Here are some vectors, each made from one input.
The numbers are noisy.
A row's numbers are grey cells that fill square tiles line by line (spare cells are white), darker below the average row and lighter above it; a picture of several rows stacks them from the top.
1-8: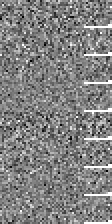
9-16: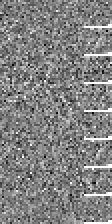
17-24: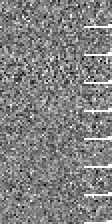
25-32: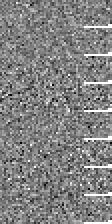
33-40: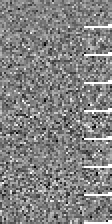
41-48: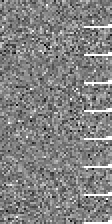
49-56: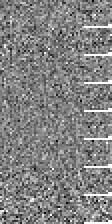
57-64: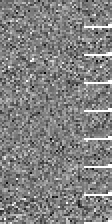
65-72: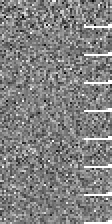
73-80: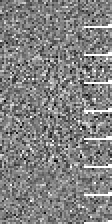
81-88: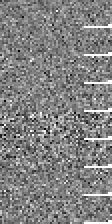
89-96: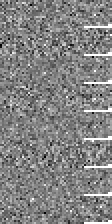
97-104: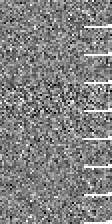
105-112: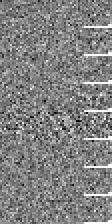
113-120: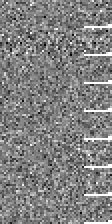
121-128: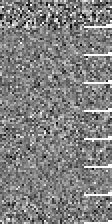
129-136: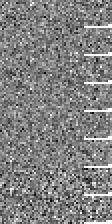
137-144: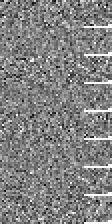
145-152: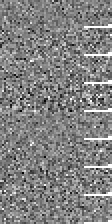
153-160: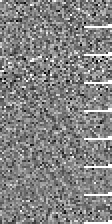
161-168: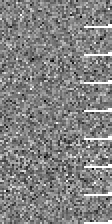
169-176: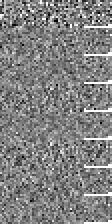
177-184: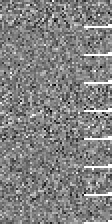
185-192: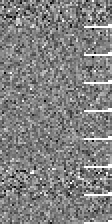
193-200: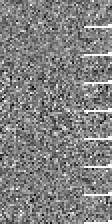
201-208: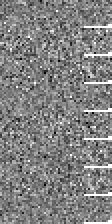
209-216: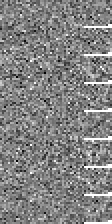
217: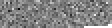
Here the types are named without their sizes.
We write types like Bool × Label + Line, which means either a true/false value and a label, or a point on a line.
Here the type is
(Bool × Circle + Tree) × Line.
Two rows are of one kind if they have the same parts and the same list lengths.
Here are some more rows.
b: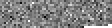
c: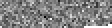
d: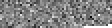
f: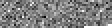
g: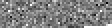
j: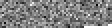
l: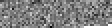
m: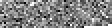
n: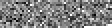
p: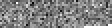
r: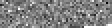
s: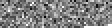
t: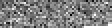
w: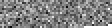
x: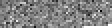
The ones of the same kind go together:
b, c, f, g, j, m, n, r, s
d, l, p, t, w, x

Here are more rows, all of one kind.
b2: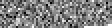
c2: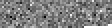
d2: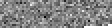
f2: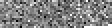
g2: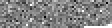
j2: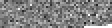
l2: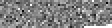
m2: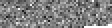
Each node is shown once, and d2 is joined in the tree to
c2 and f2.
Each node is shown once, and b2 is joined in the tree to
g2 and l2.
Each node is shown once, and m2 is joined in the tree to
j2.
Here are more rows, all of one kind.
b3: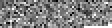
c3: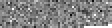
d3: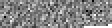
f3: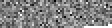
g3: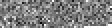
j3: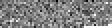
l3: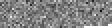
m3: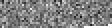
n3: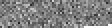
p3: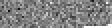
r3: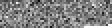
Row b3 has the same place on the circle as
c3, g3 and j3.
